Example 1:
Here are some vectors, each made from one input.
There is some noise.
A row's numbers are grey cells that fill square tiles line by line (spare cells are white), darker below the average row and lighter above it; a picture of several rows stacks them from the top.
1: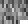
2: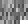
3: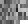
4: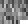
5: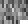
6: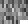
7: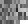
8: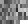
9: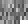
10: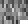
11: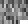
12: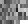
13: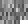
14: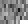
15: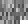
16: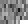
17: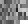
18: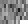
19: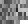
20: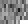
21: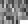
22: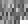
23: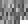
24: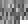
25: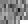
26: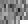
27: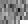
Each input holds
one of 4 labels.
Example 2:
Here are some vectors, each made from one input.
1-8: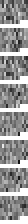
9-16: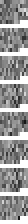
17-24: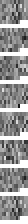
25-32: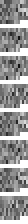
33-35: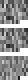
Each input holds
one of 7 labels.
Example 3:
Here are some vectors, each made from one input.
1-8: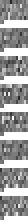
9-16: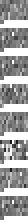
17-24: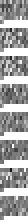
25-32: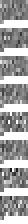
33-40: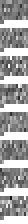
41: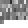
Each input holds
one of 9 labels.
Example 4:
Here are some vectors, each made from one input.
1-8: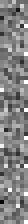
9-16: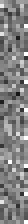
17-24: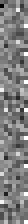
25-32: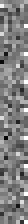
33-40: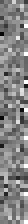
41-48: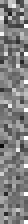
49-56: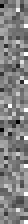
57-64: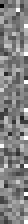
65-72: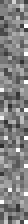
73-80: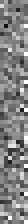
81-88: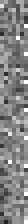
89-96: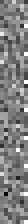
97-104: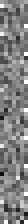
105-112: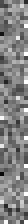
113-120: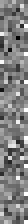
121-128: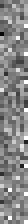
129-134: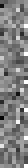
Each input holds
either a point on a 15-point circle, or a fixed value.
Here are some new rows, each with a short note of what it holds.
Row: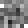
a point on a 15-point circle
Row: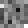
a point on a 15-point circle
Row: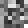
a fixed value
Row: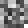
a fixed value
